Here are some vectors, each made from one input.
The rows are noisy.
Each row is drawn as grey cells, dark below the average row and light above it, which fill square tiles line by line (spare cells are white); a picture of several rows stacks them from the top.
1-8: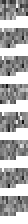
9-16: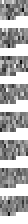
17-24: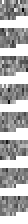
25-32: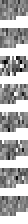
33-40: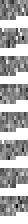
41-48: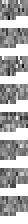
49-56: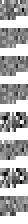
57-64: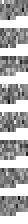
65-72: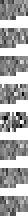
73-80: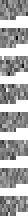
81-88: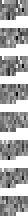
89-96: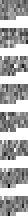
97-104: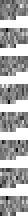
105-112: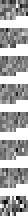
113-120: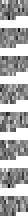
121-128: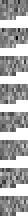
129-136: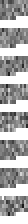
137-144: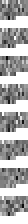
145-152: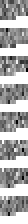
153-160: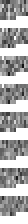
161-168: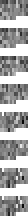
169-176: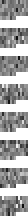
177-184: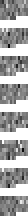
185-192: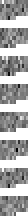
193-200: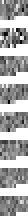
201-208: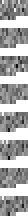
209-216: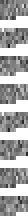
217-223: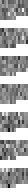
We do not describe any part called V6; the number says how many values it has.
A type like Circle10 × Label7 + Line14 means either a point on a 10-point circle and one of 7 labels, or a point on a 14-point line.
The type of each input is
List2(Bool × V6).
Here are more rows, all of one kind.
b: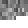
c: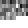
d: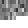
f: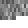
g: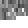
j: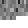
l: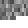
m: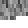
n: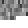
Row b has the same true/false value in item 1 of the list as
f and m.
